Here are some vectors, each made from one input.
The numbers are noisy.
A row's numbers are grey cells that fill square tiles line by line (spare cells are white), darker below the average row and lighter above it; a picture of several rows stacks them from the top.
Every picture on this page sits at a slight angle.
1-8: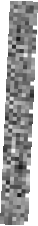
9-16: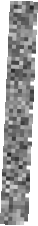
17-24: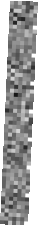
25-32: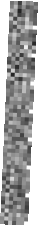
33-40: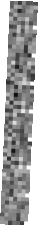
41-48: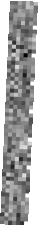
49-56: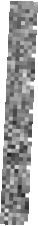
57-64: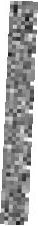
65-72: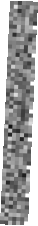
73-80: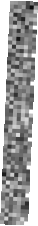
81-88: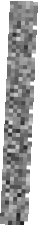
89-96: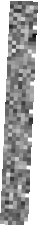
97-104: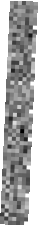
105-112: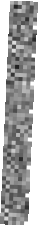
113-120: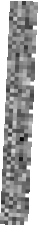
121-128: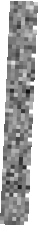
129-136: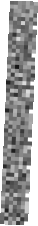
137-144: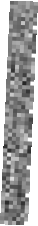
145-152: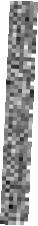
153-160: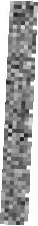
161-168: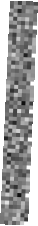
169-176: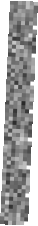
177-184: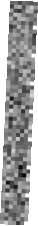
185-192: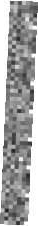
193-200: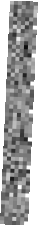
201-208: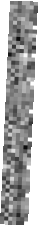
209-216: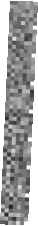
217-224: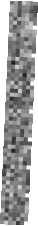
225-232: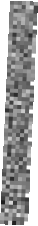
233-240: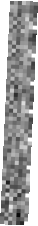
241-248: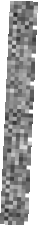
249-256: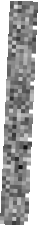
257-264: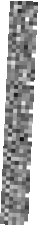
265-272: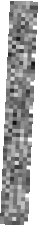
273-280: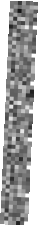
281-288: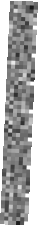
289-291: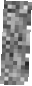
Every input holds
a point on a 7-point line.
